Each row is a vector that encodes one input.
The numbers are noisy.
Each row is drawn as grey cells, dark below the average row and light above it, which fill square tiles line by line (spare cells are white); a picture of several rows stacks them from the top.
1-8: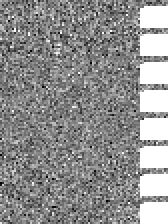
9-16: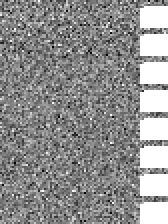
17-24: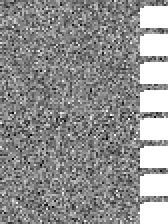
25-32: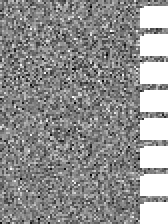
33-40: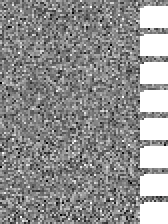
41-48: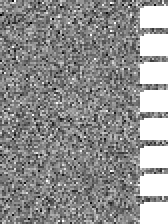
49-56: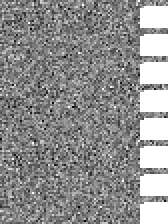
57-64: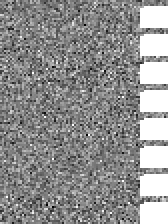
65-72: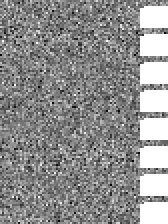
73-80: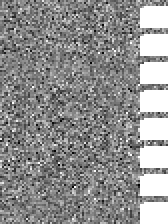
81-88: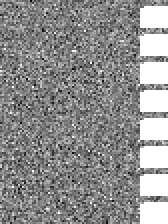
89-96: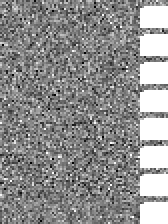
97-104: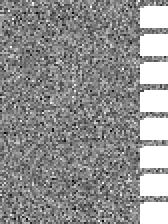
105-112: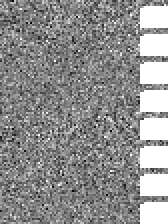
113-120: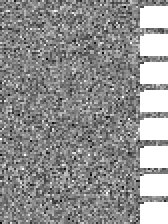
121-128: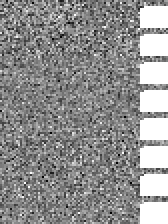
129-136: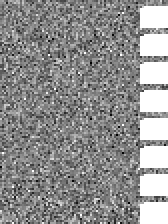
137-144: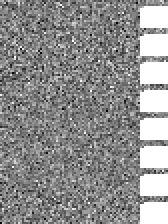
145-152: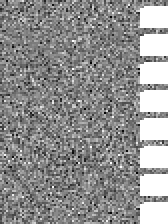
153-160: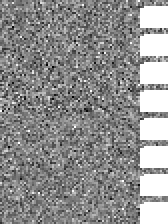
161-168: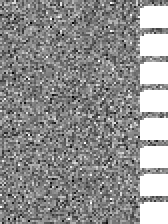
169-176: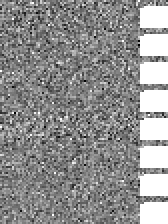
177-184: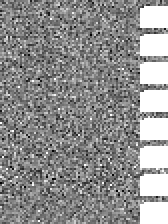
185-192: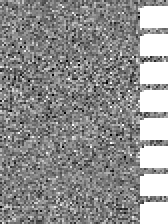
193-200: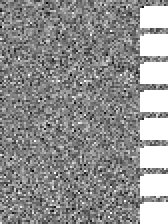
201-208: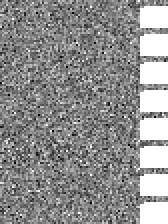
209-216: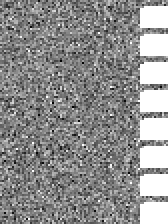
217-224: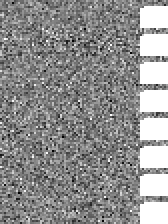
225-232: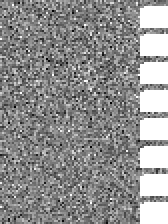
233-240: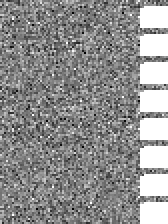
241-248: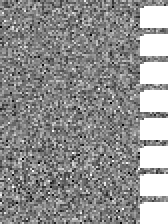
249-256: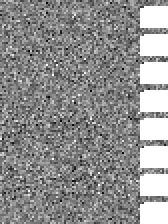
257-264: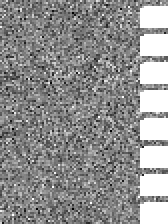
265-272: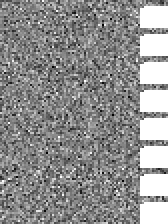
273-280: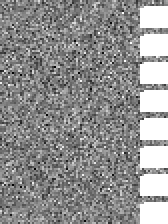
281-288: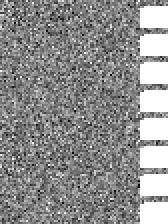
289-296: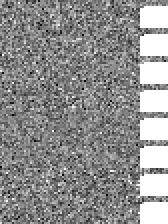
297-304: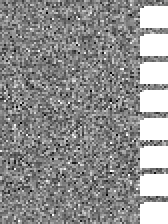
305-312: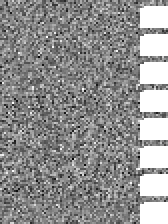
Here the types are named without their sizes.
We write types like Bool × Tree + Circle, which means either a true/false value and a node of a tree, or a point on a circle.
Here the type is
(Bool × Circle + Label) × Circle × Line.
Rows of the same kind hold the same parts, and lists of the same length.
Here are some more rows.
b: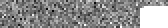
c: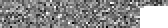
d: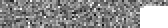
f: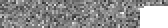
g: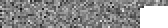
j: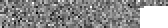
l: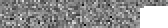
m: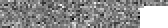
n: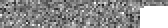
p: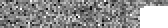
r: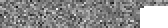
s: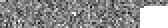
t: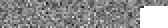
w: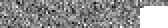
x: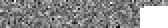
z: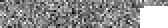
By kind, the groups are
b, c, d, j, p, w, x, z
f, g, l, m, n, r, s, t

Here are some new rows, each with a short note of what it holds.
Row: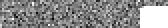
a point on a circle, a label and a point on a line
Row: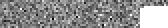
a point on a circle, a label and a point on a line
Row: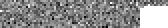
a point on a circle, a label and a point on a line
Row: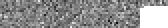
a point on each of two circles, a point on a line and a true/false value
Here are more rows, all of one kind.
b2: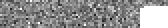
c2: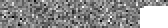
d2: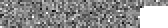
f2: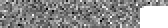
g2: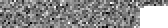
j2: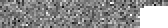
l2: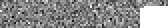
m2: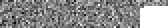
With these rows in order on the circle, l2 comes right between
b2 and g2.
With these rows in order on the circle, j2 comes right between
b2 and m2.
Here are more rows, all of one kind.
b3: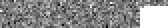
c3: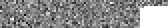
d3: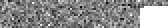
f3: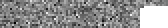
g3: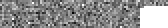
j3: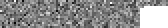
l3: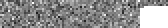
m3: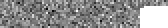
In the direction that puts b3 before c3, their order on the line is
d3, l3, m3, f3, g3, b3, j3, c3.
